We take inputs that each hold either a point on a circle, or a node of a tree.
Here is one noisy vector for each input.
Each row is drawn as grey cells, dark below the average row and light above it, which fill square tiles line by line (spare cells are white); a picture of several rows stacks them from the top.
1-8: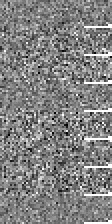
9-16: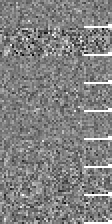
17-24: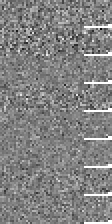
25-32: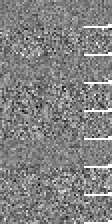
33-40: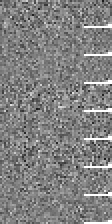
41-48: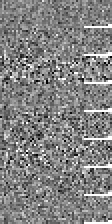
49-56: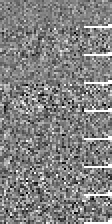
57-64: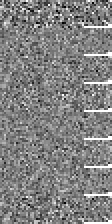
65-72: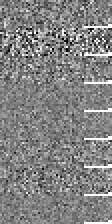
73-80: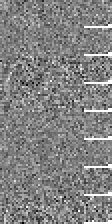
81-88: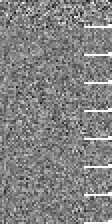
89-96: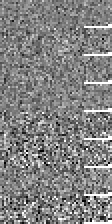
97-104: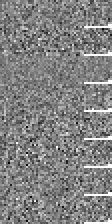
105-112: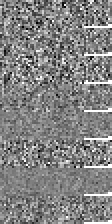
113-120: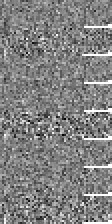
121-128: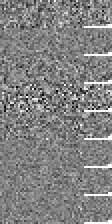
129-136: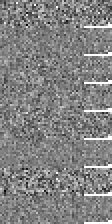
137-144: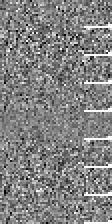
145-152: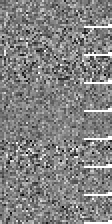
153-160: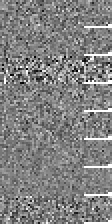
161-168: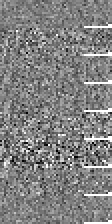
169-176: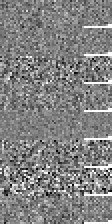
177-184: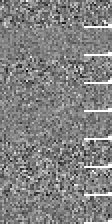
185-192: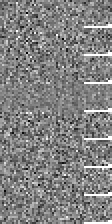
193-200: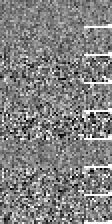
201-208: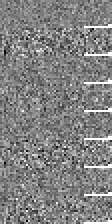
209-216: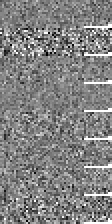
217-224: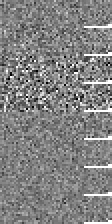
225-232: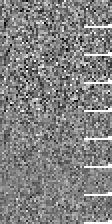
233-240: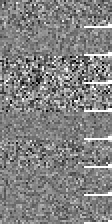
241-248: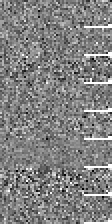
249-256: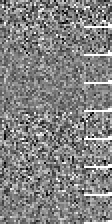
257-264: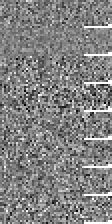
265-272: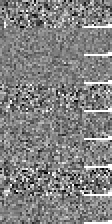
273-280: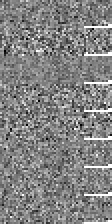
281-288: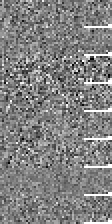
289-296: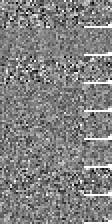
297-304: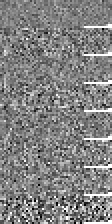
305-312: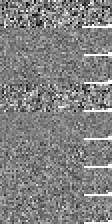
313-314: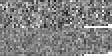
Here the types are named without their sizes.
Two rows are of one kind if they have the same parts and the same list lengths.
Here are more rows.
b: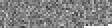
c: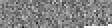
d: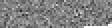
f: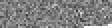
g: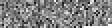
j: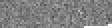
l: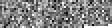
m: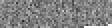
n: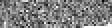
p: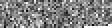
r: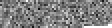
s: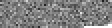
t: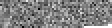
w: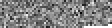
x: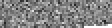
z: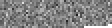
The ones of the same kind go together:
b, c, g, l, m, p, w, z
d, f, j, n, r, s, t, x

